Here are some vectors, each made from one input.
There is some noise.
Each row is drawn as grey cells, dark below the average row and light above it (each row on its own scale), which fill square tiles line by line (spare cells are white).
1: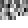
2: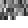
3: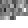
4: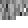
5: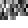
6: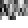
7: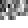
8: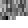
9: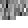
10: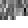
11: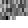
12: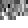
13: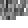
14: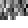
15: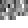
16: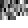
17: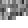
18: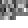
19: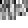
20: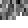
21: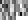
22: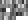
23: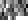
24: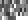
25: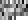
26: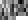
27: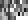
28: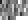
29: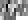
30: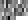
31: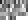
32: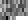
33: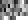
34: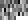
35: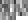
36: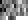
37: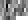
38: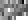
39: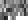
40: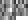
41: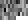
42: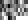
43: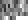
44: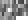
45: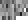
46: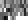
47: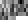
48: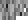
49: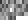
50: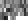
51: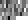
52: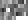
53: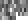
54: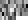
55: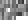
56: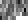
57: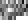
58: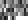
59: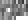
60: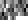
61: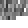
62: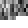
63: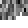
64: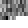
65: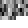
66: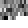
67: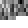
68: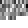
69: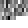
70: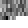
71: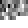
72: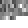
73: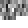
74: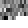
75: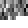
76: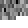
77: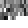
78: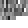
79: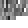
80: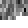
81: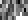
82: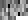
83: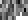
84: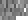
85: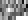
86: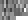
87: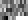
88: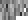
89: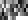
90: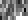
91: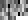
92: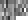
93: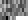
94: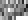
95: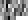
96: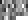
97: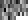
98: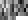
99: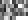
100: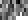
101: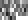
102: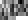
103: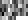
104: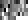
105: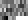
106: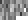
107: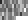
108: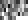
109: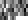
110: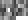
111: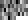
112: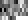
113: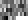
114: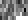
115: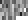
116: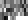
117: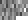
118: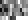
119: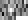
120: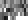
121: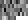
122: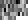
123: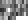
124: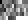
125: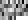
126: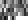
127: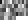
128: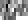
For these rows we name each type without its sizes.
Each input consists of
a node of a tree, together with either a fixed value, or four true/false values.
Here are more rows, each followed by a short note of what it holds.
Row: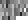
a node of a tree and four true/false values
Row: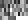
a node of a tree and four true/false values
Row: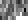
a node of a tree
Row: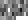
a node of a tree and four true/false values
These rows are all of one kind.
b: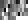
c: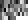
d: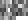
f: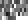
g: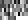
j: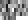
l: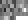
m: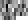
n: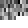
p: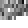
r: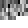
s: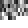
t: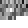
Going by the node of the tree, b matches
c, f, g and r.
